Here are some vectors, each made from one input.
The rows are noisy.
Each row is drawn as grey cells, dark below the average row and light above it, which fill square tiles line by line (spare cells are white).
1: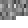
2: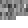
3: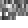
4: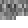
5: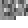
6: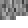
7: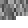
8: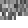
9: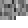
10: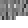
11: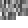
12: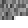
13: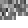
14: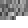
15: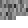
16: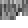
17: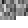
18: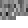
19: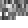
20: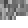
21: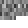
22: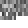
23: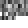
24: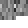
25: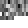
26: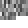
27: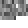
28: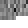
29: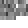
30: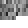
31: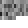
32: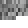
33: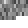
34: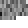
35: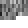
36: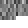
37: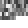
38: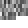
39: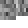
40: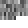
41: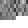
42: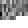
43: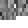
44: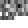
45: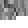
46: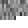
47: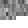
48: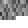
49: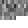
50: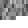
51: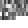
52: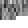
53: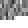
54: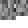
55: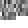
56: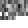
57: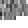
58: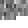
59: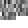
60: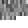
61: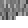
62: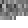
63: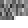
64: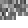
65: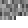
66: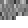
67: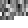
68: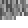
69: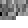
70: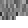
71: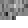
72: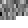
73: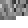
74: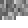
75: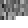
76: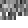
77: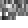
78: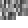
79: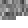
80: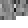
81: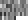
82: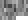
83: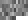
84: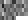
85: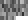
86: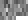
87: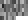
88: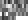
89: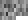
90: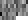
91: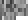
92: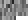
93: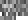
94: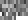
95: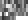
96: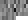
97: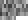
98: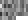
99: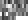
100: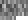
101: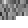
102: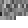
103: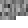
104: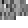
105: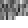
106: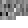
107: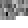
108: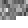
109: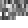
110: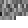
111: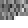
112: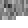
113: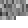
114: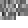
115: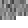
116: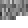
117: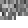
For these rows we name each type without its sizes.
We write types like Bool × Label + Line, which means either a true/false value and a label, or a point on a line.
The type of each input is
(Bool × Bool × Bool × Bool × Line × Line + Unit) × Line.
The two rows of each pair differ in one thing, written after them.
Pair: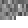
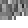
the place on one of the three lines
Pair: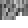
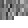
the place on one of the three lines
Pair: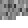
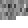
one of the four true/false values
